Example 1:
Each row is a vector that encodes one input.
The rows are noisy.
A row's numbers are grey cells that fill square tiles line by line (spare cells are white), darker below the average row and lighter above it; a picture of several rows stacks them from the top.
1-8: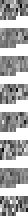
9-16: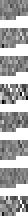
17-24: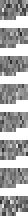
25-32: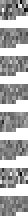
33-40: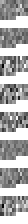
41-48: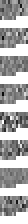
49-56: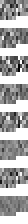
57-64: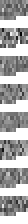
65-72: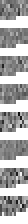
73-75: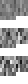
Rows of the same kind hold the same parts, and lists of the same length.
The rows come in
2 kinds.
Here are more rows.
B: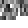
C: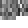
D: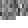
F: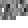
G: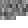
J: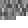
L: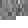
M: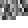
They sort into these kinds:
B, F, M
C, D, G, J, L

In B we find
a point on a 4-point line.
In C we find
a node of a 9-node tree.
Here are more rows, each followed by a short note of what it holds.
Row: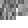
a point on a 4-point line
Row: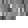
a point on a 4-point line
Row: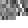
a point on a 4-point line
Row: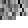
a node of a 9-node tree
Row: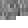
a node of a 9-node tree
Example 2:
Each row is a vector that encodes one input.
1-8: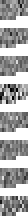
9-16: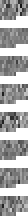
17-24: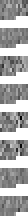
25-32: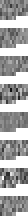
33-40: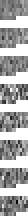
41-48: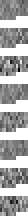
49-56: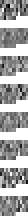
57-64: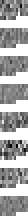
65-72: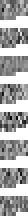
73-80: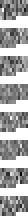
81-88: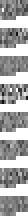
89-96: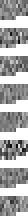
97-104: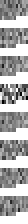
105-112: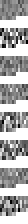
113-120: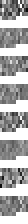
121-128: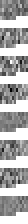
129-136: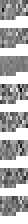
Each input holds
a point on an 8-point circle, together with either a fixed value, or a node of an 8-node tree.
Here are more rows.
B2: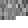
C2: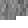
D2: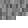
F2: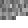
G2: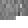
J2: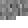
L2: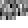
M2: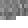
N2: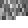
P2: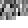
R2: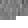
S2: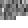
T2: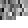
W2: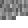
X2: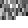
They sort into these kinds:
B2, C2, D2, G2, J2, L2, M2, N2, P2, R2, X2
F2, S2, T2, W2

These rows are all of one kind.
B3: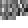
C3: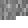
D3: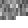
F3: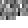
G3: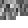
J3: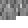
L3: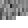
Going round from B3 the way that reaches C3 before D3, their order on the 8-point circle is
B3, C3, J3, F3, D3, G3, L3.
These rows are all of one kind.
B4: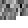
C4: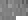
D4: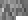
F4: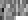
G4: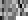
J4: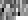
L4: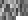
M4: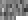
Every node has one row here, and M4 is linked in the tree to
B4.
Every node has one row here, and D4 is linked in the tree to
C4, F4 and L4.
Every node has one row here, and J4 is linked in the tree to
F4.
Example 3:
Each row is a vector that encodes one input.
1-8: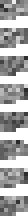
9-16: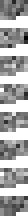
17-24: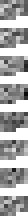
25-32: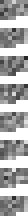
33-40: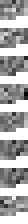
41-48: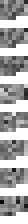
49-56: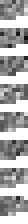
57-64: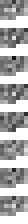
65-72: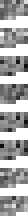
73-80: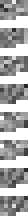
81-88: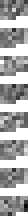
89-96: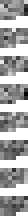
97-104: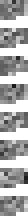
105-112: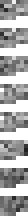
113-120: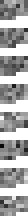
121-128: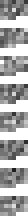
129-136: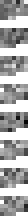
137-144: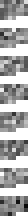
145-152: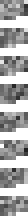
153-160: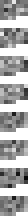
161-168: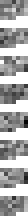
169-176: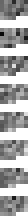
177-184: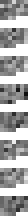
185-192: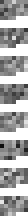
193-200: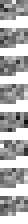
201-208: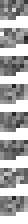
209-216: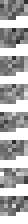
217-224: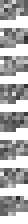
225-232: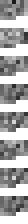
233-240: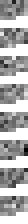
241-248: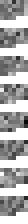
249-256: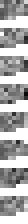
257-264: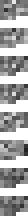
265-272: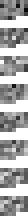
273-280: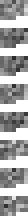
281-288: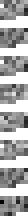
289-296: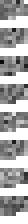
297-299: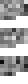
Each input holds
either a node of an 18-node tree, or three true/false values.
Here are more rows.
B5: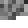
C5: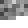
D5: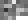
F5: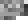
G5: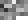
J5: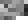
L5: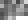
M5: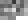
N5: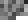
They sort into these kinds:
B5, M5, N5
C5, D5, F5, G5, J5, L5

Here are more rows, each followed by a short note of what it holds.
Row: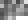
a node of an 18-node tree
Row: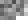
three true/false values
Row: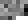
a node of an 18-node tree
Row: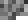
three true/false values
